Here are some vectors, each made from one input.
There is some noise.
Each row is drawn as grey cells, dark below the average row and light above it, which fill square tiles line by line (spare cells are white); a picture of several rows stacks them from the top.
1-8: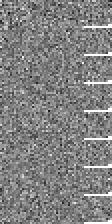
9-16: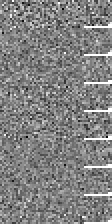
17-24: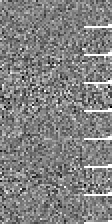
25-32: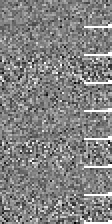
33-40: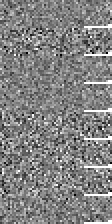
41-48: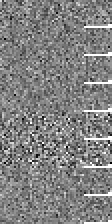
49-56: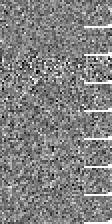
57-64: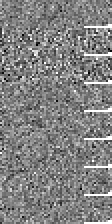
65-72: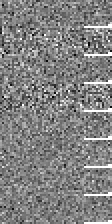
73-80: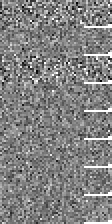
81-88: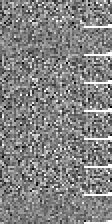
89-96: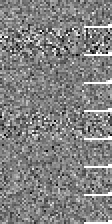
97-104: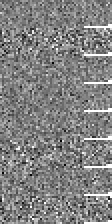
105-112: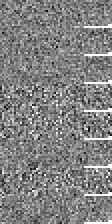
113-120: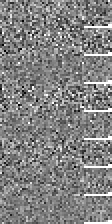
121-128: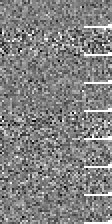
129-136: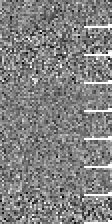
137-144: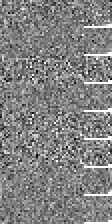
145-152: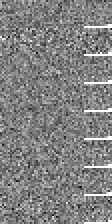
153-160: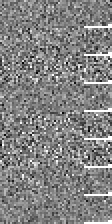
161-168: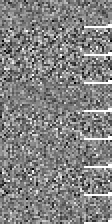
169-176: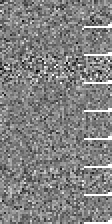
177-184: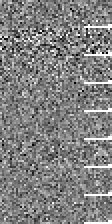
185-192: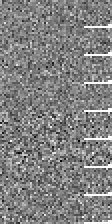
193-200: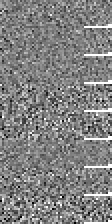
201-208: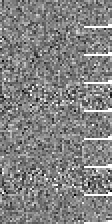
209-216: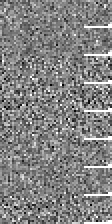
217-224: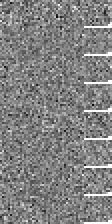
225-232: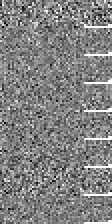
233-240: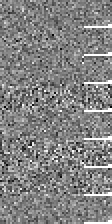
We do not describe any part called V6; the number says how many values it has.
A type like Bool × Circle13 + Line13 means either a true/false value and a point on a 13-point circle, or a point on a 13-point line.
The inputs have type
(Bool × Circle10 + V6) × V6 + Line8.
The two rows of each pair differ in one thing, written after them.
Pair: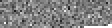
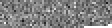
the true/false value
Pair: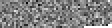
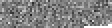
the value of V6
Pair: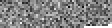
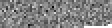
the place on the 10-point circle
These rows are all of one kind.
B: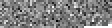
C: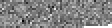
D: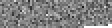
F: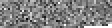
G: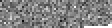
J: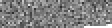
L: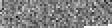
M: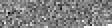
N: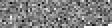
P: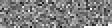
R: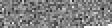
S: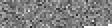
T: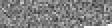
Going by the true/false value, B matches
J, L and T.
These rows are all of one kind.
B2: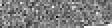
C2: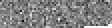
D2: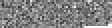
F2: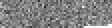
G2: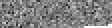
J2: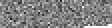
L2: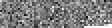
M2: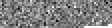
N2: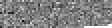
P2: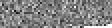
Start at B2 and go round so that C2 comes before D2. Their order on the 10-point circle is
B2, L2, F2, C2, J2, P2, D2, M2, G2, N2.
